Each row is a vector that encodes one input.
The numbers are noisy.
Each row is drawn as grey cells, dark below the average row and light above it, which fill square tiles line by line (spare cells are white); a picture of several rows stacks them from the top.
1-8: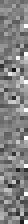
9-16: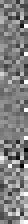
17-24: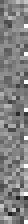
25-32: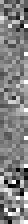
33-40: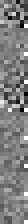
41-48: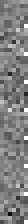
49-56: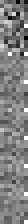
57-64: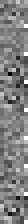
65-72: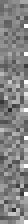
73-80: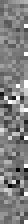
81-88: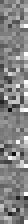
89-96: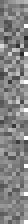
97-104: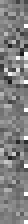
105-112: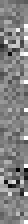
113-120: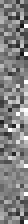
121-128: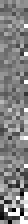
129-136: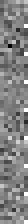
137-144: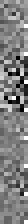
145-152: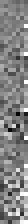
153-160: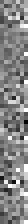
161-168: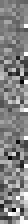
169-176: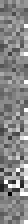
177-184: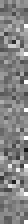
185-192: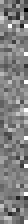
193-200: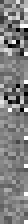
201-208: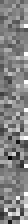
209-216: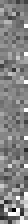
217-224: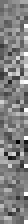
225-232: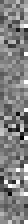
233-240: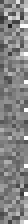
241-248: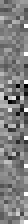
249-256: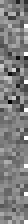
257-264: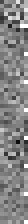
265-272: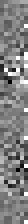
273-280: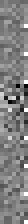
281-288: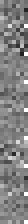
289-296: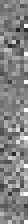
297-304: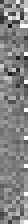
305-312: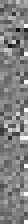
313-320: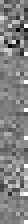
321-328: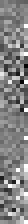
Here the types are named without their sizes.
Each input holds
a point on a circle.
